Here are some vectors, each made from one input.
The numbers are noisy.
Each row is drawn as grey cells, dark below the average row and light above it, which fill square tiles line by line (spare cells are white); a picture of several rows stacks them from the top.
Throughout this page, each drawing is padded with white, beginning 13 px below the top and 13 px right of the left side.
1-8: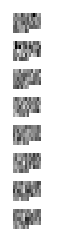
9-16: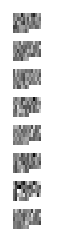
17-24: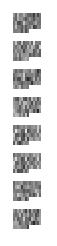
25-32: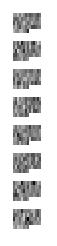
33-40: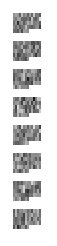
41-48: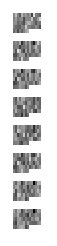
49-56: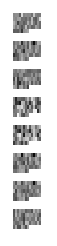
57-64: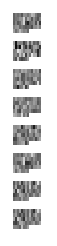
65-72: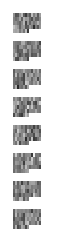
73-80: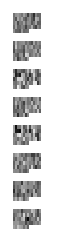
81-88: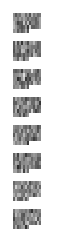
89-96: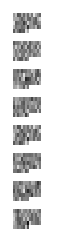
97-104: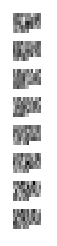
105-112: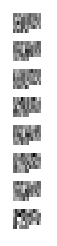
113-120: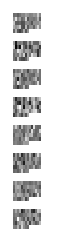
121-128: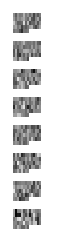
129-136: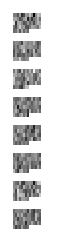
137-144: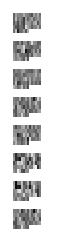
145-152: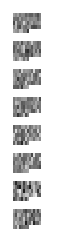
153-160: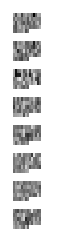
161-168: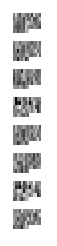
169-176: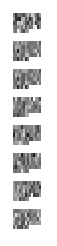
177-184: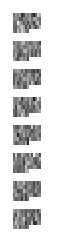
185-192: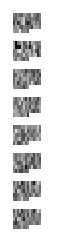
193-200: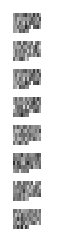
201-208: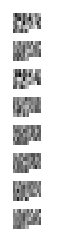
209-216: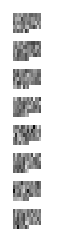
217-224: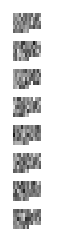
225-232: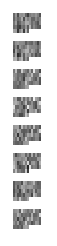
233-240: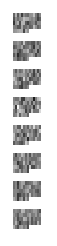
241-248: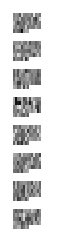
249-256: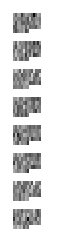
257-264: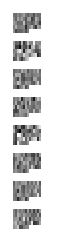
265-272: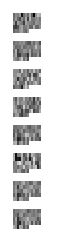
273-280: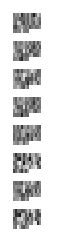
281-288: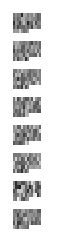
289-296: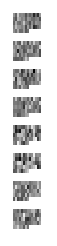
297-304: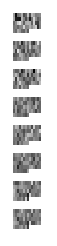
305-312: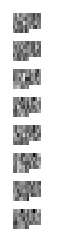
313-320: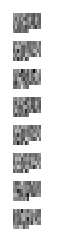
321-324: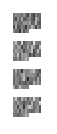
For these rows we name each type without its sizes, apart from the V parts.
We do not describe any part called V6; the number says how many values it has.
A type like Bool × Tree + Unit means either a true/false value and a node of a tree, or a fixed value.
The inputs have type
List(Bool × Line) × V6.
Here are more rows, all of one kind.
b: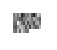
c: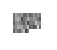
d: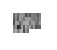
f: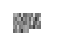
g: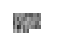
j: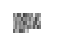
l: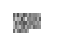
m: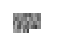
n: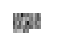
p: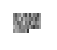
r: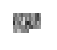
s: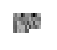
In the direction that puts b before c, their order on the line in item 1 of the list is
d, g, n, b, m, s, c, r, f, p, j, l.
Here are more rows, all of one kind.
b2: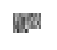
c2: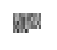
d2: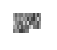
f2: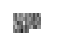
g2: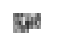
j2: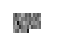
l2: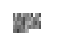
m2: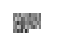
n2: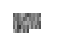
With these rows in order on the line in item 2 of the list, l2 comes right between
f2 and g2.
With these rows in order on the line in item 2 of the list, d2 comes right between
b2 and m2.
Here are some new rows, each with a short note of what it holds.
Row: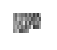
a value of V6, together with a list of one item
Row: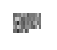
a value of V6, together with a list of two items
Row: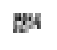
a value of V6, together with the empty list
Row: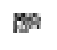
a value of V6, together with the empty list
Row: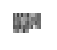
a value of V6, together with a list of two items
